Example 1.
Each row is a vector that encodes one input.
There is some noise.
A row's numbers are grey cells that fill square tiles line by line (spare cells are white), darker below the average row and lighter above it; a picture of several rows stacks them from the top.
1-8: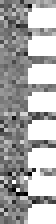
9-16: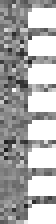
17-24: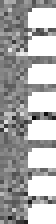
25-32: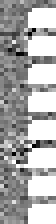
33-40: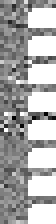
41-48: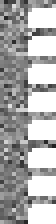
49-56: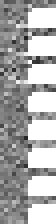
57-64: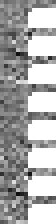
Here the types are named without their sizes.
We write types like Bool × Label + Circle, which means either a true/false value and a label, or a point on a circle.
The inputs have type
(Bool × Bool × Bool × Bool + Unit) × Line × Line.
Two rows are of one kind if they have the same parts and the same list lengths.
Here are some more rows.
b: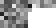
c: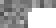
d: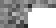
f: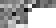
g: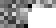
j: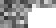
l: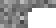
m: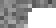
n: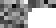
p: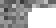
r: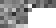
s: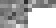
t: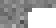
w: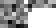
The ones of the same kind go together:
b, c, d, f, g, j, l, n, p, s, t, w
m, r

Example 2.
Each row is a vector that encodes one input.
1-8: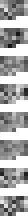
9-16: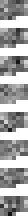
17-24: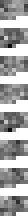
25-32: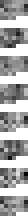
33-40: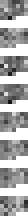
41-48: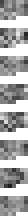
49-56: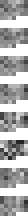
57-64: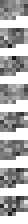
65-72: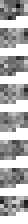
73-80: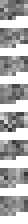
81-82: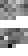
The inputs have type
Tree7 + Tree10.
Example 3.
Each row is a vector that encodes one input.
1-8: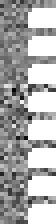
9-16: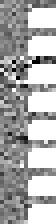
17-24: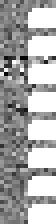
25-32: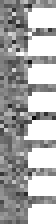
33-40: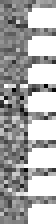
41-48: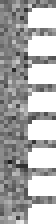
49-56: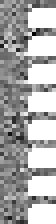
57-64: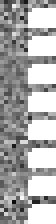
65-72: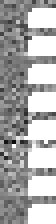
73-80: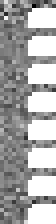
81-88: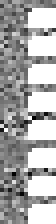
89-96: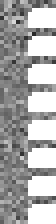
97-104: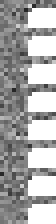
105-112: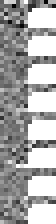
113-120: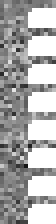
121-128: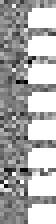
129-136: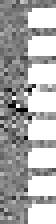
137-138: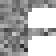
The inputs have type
Bool × Bool × Bool × Bool + Line9 × Line14 + Unit.
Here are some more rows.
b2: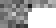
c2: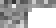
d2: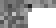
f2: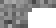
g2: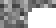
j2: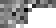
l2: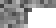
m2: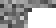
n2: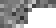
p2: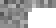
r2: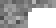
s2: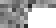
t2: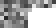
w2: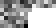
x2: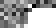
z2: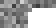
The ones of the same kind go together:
b2, c2, g2, p2, r2, s2
d2, f2, j2, n2, t2, w2, x2, z2
l2, m2

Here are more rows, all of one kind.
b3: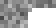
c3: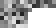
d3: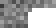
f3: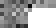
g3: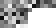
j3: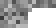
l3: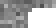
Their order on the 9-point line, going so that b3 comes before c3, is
b3, j3, g3, c3, l3, f3, d3.
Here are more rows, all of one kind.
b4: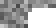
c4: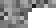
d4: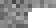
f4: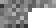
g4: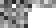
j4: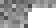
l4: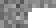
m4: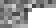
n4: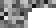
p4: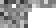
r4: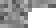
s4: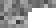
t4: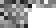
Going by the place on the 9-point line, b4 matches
l4, m4 and p4.
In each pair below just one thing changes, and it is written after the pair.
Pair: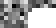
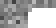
the place on the 9-point line
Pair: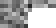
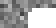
the place on the 9-point line
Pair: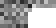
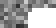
the place on the 9-point line
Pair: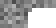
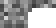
the place on the 9-point line
